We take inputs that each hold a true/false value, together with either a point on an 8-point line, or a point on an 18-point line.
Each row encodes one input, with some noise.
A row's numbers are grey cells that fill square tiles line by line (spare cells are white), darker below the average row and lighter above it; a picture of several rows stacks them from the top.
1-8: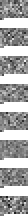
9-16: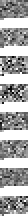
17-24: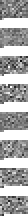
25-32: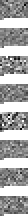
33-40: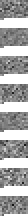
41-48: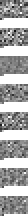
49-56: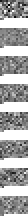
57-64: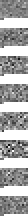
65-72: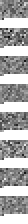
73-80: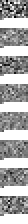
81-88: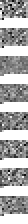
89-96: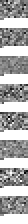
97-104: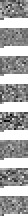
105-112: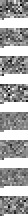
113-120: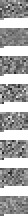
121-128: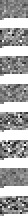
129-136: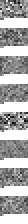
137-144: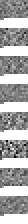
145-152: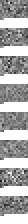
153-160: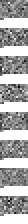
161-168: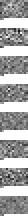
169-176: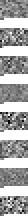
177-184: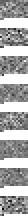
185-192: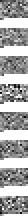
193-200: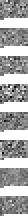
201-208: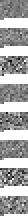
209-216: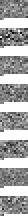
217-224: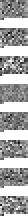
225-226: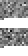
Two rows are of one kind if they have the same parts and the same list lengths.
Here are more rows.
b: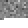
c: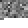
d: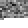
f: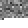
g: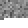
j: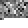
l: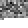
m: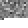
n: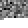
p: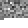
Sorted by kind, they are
b, c, d, f, g, j, l, m, n
p

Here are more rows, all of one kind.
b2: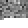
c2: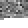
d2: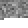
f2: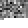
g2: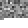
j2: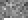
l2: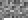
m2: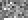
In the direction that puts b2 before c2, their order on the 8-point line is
f2, d2, b2, m2, c2, j2, g2, l2.
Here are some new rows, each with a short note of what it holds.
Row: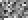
a point on an 18-point line and a true/false value
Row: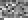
a point on an 8-point line and a true/false value
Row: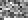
a point on an 18-point line and a true/false value
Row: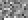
a point on an 18-point line and a true/false value
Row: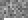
a point on an 18-point line and a true/false value
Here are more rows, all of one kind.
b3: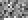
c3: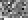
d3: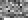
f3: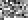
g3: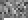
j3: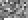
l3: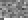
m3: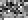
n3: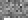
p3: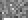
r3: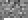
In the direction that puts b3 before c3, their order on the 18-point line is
m3, f3, l3, p3, n3, b3, c3, d3, r3, g3, j3.
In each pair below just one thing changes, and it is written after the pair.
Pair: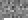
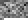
the true/false value
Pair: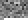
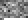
the place on the 8-point line
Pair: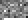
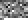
the place on the 8-point line
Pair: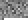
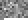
the true/false value
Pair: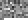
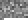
the place on the 8-point line
